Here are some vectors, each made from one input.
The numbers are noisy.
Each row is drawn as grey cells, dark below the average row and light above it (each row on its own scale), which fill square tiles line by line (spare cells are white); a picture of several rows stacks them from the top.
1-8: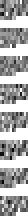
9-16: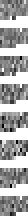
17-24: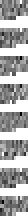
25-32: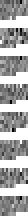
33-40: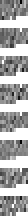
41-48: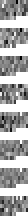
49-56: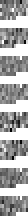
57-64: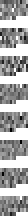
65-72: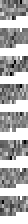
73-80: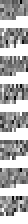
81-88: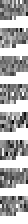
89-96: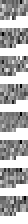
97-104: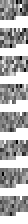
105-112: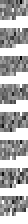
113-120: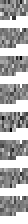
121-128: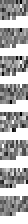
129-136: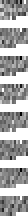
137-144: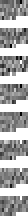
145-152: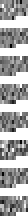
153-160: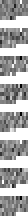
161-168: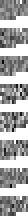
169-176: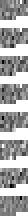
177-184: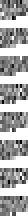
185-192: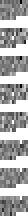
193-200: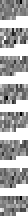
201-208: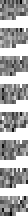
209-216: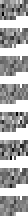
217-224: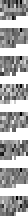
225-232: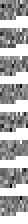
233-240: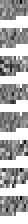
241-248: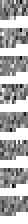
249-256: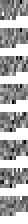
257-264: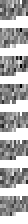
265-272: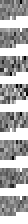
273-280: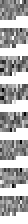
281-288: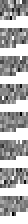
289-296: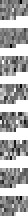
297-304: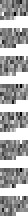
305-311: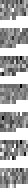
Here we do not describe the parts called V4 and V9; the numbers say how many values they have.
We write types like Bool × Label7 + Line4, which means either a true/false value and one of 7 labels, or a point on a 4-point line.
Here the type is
Bool × Label10 × V4 × V9 + Unit.
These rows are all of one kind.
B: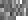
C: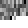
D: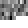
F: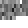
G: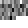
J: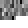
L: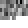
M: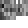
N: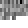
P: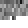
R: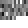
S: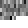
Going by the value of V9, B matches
C, F, L and P.
